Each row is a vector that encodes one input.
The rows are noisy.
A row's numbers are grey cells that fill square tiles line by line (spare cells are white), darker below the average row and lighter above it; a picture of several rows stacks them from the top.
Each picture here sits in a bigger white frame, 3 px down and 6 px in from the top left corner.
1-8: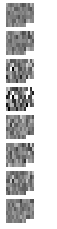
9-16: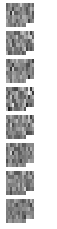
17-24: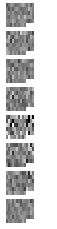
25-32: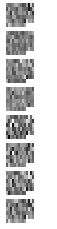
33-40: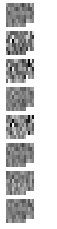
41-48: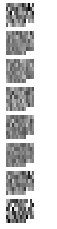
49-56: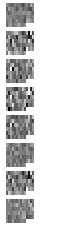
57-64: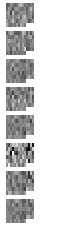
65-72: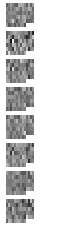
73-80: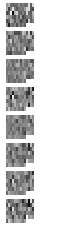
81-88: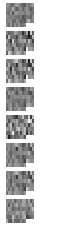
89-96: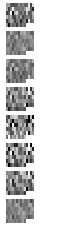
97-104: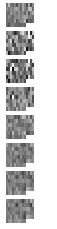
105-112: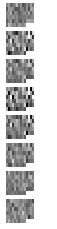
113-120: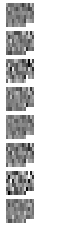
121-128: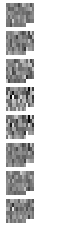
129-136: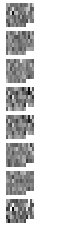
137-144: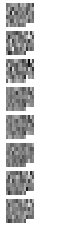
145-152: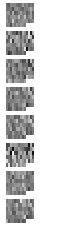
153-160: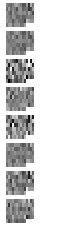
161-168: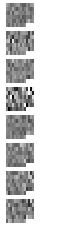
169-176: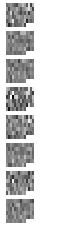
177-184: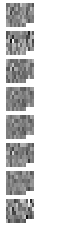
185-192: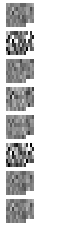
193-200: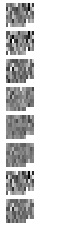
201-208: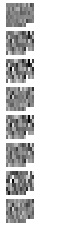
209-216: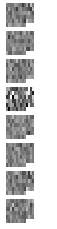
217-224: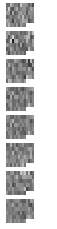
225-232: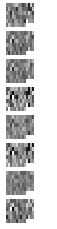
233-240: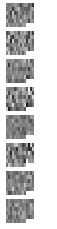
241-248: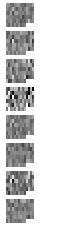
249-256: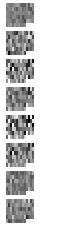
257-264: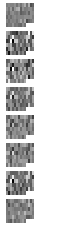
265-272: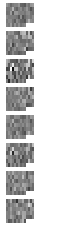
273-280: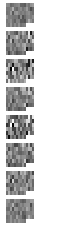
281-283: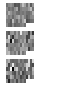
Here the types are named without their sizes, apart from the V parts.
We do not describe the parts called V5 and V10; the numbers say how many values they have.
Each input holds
either a true/false value, a value of V5 and a value of V10, or a list of points on a line.
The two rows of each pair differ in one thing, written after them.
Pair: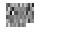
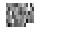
the value of V5
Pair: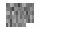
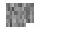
the value of V5
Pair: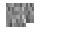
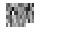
the true/false value
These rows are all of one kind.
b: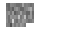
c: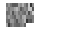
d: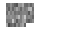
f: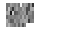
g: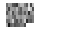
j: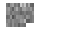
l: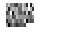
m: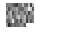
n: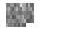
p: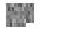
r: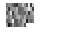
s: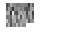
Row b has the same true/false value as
j, p and r.
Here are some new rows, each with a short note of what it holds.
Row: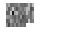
a list of one item
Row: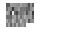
a true/false value, a value of V5 and a value of V10
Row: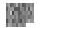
the empty list
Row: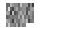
a true/false value, a value of V5 and a value of V10
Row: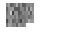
the empty list
